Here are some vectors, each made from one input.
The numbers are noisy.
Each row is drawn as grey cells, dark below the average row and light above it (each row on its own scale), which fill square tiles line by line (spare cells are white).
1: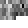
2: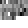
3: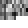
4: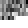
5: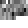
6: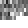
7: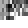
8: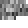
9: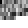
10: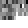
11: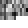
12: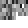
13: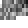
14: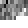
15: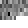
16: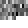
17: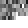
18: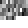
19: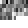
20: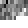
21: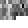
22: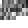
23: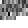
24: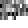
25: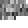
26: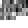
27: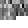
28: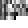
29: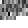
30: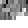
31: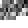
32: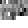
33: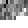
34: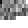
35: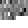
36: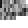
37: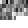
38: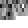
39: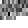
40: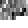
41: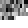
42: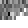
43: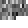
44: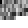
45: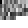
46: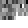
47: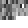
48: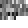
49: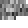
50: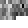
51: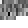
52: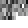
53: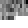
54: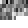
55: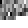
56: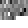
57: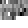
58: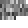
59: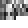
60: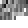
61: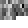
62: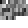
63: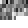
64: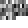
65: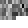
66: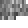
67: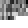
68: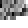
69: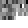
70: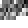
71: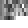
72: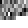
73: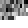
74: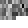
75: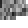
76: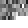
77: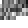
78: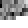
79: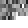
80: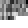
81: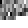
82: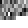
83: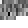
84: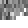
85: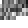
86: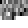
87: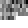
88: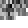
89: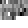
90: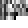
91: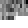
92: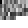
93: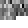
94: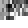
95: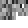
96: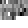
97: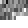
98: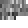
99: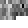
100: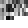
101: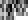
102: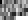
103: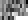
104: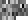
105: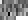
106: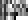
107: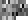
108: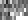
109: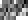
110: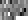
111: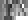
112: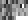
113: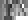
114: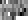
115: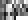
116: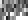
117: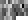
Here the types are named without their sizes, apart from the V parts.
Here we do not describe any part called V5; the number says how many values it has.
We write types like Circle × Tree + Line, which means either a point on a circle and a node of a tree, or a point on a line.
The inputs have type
Bool × Bool × Bool × (Tree + V5).
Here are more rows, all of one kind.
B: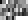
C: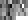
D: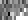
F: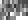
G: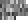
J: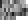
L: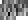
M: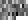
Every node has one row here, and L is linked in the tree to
M.
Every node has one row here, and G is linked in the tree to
C and J.
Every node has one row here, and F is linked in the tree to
B.
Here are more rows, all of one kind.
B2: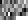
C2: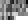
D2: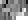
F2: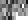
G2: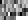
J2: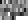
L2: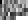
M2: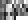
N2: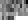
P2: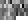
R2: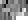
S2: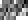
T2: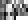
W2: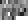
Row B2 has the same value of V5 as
C2, F2 and P2.
